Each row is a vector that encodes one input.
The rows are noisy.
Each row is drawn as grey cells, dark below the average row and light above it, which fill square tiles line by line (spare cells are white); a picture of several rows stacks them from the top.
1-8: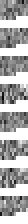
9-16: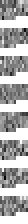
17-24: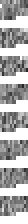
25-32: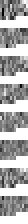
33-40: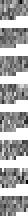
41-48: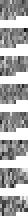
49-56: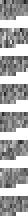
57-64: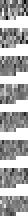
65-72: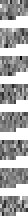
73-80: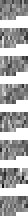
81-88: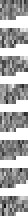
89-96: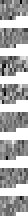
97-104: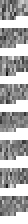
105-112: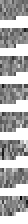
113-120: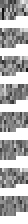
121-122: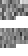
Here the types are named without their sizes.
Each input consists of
a label and a true/false value, together with a list of points on a line.
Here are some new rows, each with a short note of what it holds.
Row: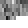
a label and a true/false value, together with a list of one item
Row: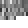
a label and a true/false value, together with a list of two items
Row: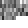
a label and a true/false value, together with the empty list
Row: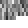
a label and a true/false value, together with a list of one item
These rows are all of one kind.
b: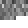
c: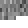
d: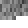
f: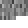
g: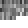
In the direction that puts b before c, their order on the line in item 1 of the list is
d, b, f, g, c.
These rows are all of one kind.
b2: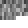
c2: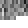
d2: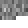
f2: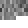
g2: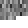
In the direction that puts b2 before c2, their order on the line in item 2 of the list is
b2, c2, f2, g2, d2.
